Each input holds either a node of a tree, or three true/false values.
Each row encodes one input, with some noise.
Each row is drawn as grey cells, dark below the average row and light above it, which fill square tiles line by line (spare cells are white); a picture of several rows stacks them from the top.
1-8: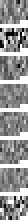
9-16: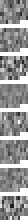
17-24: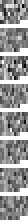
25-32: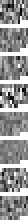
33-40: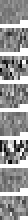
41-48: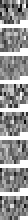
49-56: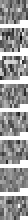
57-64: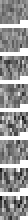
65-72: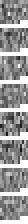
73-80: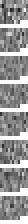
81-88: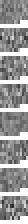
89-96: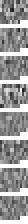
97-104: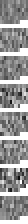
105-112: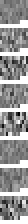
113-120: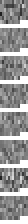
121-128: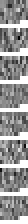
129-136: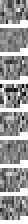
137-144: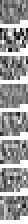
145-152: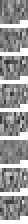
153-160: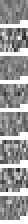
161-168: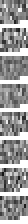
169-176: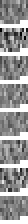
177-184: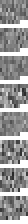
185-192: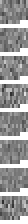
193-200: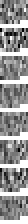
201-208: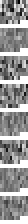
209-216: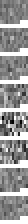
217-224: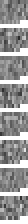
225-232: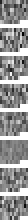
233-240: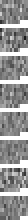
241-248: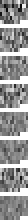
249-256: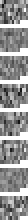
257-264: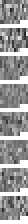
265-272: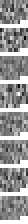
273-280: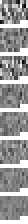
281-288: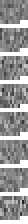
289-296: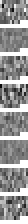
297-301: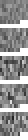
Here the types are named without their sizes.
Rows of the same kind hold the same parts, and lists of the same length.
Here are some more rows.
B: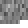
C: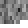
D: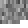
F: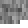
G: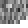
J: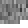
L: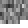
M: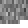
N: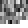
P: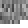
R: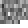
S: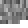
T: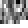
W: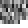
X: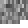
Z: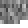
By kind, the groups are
B, C, L, S, Z
D, F, G, J, M, N, P, R, T, W, X

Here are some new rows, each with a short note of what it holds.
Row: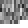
three true/false values
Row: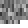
three true/false values
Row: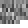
a node of a tree
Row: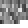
a node of a tree
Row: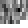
a node of a tree
